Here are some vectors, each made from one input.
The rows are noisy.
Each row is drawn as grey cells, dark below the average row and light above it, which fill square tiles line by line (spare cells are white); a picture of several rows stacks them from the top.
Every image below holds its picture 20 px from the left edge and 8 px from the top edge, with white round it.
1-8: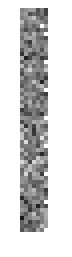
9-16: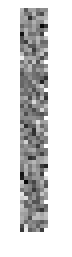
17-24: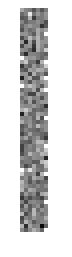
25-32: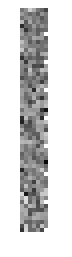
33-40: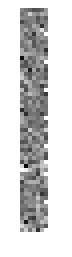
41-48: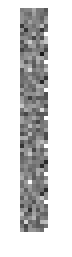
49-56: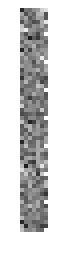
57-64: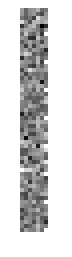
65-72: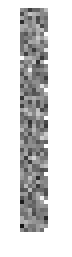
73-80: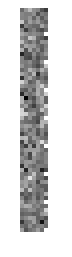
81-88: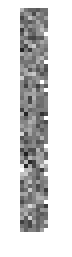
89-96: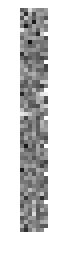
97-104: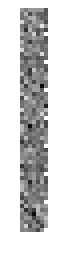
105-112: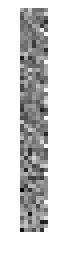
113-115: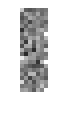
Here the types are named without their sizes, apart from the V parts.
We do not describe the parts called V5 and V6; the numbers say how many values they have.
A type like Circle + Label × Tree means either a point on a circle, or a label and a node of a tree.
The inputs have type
(Bool × Bool × Bool × Bool + V6) × Label × V5.
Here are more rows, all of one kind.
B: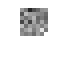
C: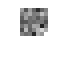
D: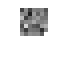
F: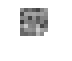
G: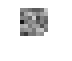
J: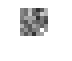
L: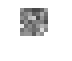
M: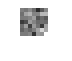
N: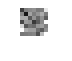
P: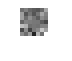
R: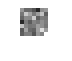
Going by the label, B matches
L and R.
